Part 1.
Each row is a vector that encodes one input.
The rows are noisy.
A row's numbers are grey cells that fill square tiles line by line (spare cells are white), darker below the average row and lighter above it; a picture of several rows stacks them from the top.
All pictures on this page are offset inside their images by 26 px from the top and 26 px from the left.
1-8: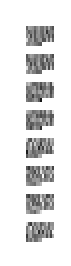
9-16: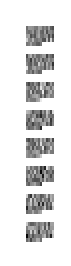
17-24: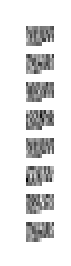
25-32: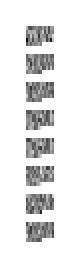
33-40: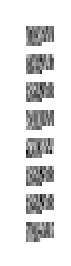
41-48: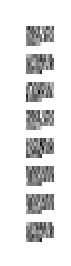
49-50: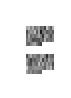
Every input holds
three true/false values.
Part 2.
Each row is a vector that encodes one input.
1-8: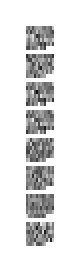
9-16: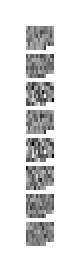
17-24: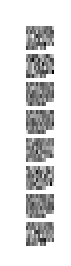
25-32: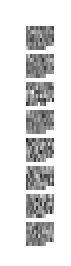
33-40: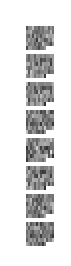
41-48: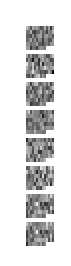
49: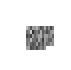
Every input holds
a node of a 10-node tree.
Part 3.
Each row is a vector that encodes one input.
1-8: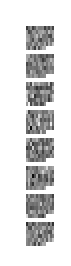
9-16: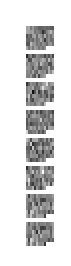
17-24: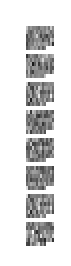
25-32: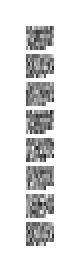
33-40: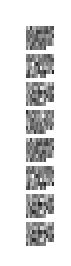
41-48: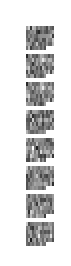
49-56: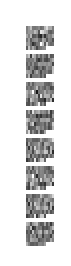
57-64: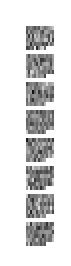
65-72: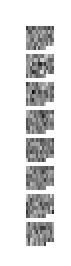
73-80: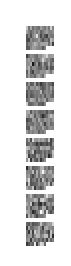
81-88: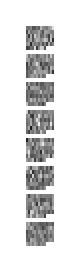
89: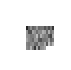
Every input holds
a node of a 14-node tree.
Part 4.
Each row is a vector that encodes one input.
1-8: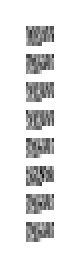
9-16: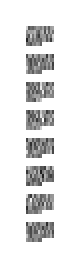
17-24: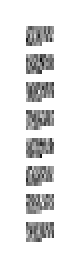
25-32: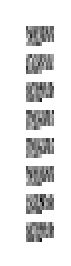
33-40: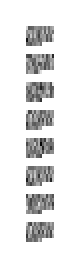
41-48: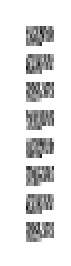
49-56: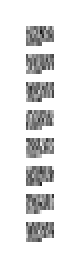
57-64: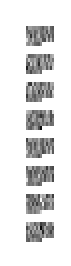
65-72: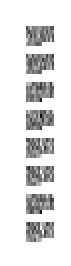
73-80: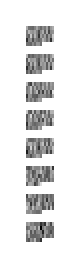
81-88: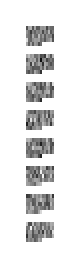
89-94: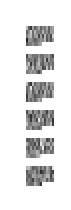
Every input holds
three true/false values.
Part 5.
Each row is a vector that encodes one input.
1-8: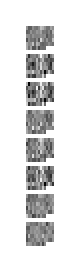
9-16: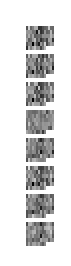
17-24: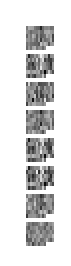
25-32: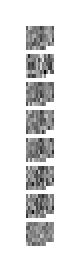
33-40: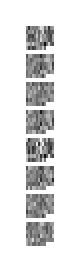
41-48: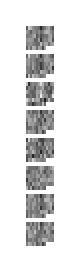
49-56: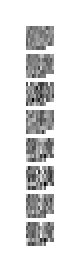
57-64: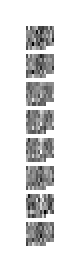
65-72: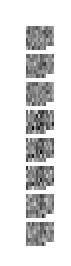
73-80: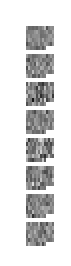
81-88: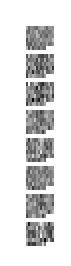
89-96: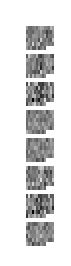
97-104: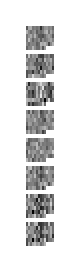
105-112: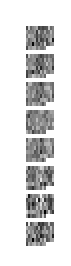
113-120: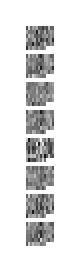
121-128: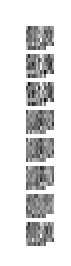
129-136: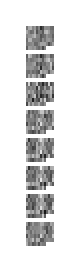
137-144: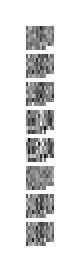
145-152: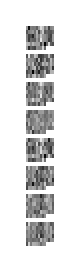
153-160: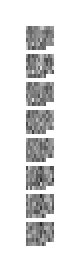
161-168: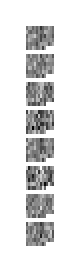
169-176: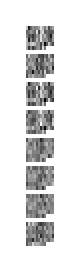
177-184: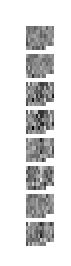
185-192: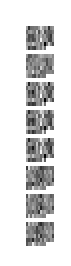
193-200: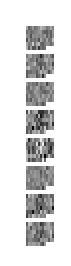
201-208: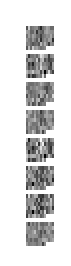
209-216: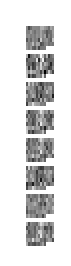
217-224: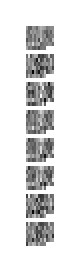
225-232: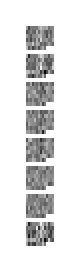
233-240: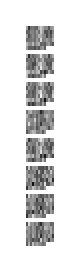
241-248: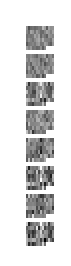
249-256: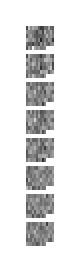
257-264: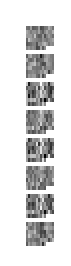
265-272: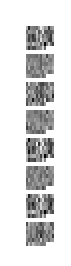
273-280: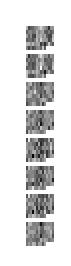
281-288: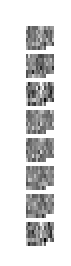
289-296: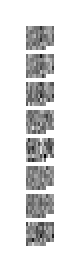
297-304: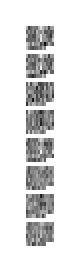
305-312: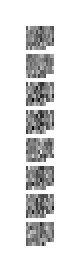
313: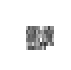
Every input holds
a point on a 14-point line.
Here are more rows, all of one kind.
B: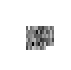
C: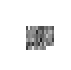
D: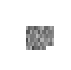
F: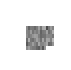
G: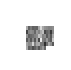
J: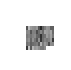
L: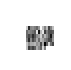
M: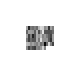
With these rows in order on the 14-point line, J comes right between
C and F.
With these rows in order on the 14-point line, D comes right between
F and G.
